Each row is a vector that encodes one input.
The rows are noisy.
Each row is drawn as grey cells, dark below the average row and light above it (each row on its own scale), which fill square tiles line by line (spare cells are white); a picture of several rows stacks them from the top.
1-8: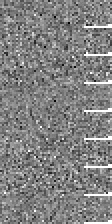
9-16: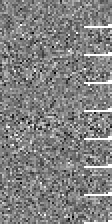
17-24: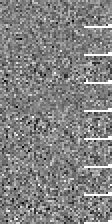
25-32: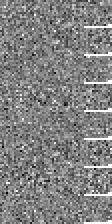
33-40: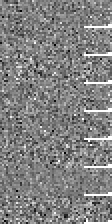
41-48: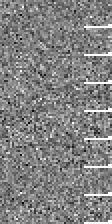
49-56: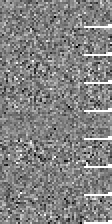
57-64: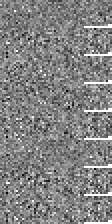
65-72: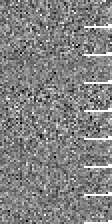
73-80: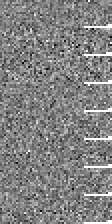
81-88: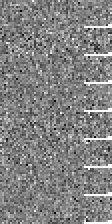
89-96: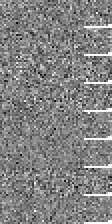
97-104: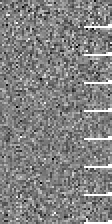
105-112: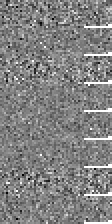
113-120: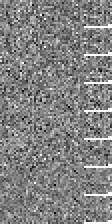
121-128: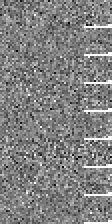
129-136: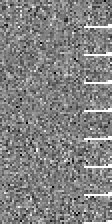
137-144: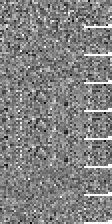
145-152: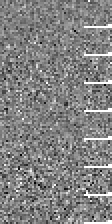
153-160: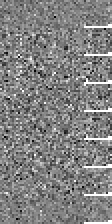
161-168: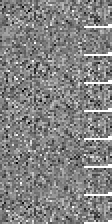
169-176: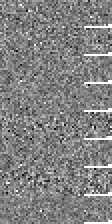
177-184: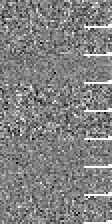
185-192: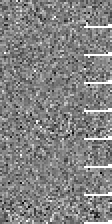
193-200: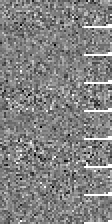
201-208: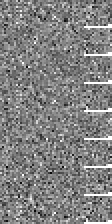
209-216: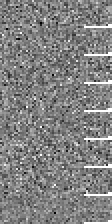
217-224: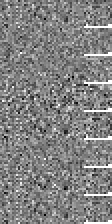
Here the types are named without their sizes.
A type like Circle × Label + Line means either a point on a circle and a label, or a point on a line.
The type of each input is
List(Line).
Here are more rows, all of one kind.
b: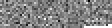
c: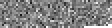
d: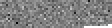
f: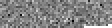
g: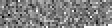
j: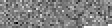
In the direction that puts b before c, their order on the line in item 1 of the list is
j, d, b, f, c, g.
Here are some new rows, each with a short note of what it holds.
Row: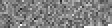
the empty list
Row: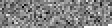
a list of one item
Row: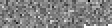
a list of three items
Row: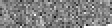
a list of two items
